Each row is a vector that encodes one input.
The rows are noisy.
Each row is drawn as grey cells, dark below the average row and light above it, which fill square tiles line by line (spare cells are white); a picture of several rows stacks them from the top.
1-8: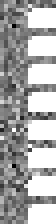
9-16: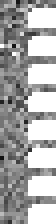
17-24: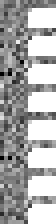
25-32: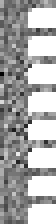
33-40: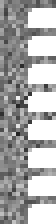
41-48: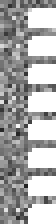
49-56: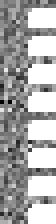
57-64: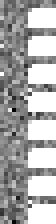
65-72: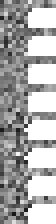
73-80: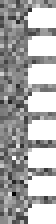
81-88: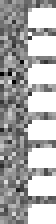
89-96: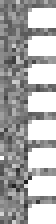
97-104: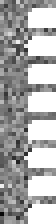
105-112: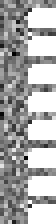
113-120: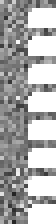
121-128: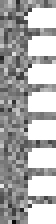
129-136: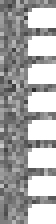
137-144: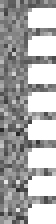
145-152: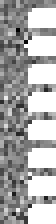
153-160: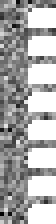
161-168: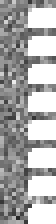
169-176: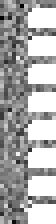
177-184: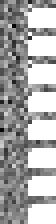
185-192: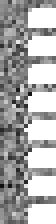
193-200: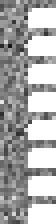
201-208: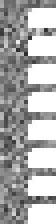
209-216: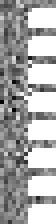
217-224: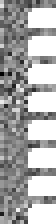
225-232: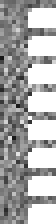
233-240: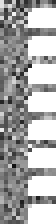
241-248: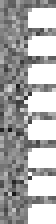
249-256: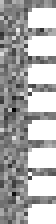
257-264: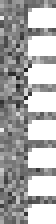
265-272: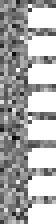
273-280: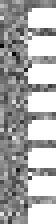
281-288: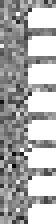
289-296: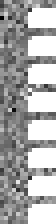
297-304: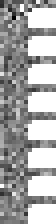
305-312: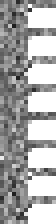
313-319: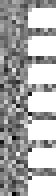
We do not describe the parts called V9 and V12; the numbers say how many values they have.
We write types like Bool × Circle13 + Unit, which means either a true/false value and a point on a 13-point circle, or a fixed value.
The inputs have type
Line6 × (Line6 + V12) + Line11 + V9.
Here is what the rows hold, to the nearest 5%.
About 60% of them hold a point on a 6-point line, together with either a point on a 6-point line, or a value of V12. About 30% of them hold a point on an 11-point line. The rest hold a value of V9.
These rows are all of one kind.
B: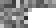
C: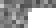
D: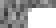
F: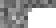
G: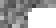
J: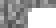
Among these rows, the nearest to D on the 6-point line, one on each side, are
B and G.
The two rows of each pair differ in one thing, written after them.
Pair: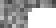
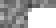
the place on the 6-point line
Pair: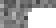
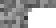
the value of V12
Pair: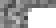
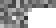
the value of V12
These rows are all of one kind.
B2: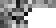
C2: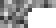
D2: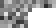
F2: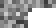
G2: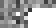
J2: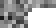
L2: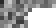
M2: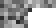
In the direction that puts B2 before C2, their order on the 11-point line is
M2, B2, J2, C2, L2, D2, F2, G2.
